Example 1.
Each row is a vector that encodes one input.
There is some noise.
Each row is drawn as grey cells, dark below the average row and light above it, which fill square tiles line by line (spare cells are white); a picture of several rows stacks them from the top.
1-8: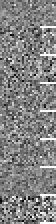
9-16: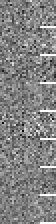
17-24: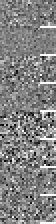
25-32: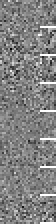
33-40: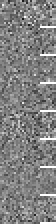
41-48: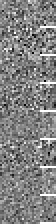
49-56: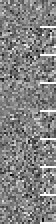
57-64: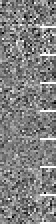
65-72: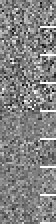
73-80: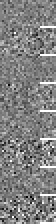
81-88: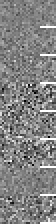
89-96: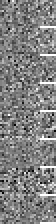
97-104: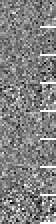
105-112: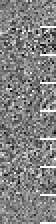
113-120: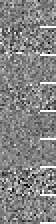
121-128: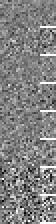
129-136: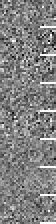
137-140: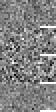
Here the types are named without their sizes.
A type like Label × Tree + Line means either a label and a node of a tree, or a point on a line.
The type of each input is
List(Line).
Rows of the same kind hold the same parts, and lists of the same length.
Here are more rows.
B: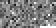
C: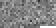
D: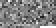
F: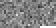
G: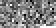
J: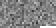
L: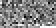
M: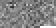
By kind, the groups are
B, J, M
C, F
D
G, L

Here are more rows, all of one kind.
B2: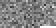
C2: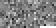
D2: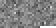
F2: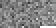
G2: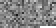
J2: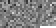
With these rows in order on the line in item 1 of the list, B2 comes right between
C2 and G2.
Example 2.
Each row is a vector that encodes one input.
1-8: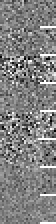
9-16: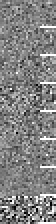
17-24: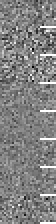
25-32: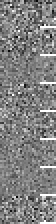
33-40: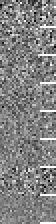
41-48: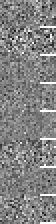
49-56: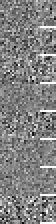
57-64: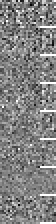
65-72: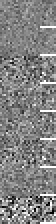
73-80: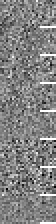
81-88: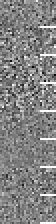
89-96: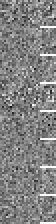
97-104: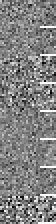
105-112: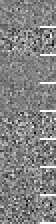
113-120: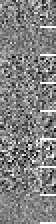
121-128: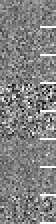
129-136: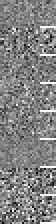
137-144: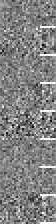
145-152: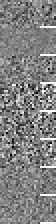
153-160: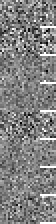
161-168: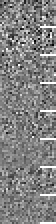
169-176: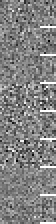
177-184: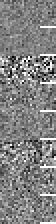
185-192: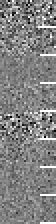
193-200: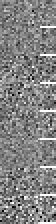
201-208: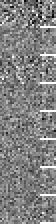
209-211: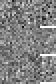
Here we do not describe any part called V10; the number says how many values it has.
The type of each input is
List2(Line8) × V10.
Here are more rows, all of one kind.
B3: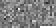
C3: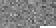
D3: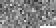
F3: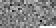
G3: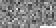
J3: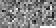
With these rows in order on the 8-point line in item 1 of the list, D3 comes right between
C3 and G3.
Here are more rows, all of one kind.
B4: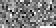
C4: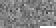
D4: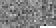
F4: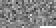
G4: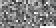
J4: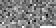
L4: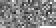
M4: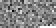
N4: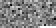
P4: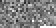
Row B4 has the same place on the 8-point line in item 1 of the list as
C4, F4 and N4.
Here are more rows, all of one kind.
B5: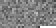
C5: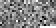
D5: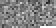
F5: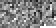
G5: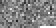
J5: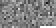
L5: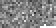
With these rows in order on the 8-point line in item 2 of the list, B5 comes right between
C5 and L5.
